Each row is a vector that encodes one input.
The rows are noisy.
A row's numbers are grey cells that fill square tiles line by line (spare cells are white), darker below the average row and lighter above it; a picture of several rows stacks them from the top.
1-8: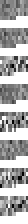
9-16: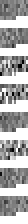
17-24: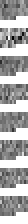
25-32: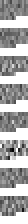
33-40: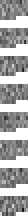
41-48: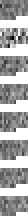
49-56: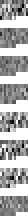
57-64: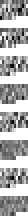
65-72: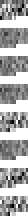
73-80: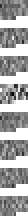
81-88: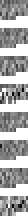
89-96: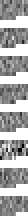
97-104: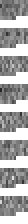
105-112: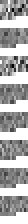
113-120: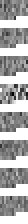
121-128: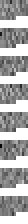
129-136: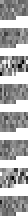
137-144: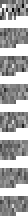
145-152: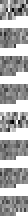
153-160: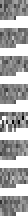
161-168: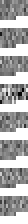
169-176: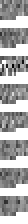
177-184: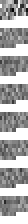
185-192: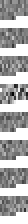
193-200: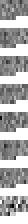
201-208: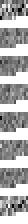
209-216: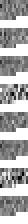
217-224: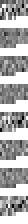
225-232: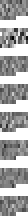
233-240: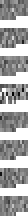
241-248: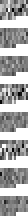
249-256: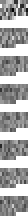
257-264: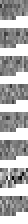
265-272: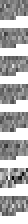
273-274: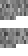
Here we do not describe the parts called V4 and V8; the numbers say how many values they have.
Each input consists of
either a point on a 5-point line, or a point on a 7-point line, a true/false value, a value of V4 and a value of V8.
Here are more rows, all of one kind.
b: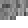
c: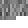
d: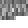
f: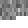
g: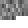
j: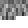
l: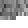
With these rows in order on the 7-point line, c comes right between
d and f.
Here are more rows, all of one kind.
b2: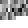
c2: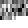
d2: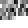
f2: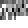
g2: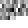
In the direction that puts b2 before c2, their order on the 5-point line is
g2, d2, b2, c2, f2.
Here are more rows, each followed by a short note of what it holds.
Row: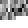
a point on a 5-point line
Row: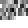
a point on a 5-point line
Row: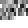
a point on a 5-point line
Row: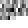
a point on a 5-point line
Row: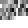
a point on a 5-point line
